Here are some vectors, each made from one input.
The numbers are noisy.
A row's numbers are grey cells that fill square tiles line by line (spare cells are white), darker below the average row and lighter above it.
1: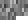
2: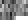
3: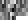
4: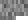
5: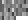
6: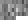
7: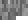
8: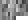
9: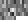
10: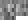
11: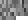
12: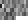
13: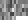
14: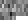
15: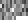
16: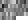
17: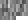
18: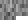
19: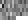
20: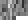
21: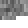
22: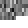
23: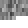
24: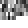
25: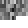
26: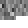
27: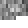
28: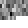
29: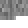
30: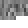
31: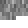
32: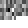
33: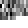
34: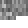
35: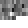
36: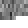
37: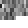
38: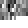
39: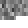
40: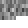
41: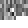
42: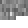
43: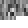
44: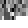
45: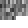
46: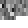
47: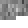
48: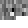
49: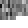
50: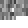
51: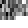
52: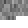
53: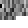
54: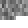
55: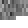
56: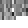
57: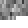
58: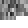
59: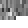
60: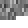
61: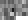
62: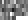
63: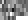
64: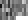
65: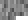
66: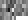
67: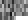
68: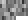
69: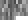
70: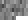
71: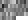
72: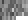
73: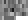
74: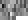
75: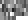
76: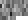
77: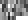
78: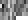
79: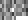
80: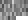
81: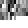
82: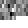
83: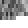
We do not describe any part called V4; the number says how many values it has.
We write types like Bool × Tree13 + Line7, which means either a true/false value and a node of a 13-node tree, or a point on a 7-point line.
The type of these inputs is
(Bool × Bool × Bool × Bool + Line5) × V4.
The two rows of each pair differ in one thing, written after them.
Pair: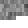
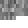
the value of V4
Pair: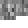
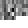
one of the four true/false values
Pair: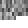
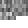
one of the four true/false values
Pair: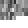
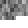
one of the four true/false values
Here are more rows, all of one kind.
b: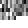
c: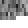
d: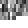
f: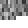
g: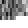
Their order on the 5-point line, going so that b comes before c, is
g, d, b, c, f.
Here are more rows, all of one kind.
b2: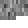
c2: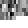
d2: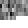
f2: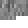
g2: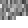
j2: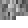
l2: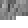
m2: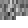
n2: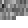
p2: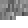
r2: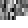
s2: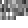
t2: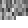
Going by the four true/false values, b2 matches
f2, j2 and m2.
